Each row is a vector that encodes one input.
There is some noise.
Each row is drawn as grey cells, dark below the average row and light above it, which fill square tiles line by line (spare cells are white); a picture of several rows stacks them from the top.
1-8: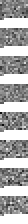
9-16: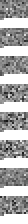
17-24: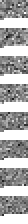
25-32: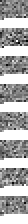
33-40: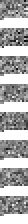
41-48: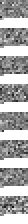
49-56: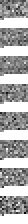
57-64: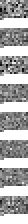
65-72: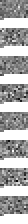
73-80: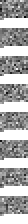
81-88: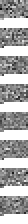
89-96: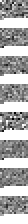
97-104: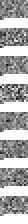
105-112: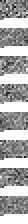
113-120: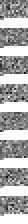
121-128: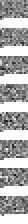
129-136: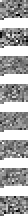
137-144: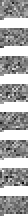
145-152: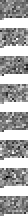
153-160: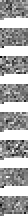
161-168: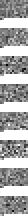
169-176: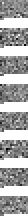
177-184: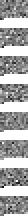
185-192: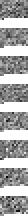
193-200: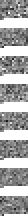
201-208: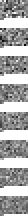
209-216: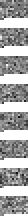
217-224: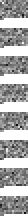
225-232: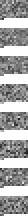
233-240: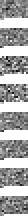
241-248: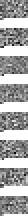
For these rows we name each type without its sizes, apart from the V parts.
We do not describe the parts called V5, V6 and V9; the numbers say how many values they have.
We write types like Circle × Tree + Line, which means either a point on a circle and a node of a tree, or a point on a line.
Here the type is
Line × V6 × V9 + Tree × Tree × (Tree × Tree + V5).
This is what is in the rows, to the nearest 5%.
About 40% of them hold a point on a line, a value of V6 and a value of V9. The rest hold a node of each of two trees, together with either a node of each of two trees, or a value of V5.
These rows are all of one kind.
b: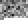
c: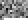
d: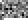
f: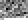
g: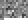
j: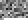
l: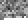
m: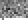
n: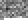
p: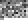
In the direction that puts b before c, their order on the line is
b, m, f, n, p, j, c, d, l, g.
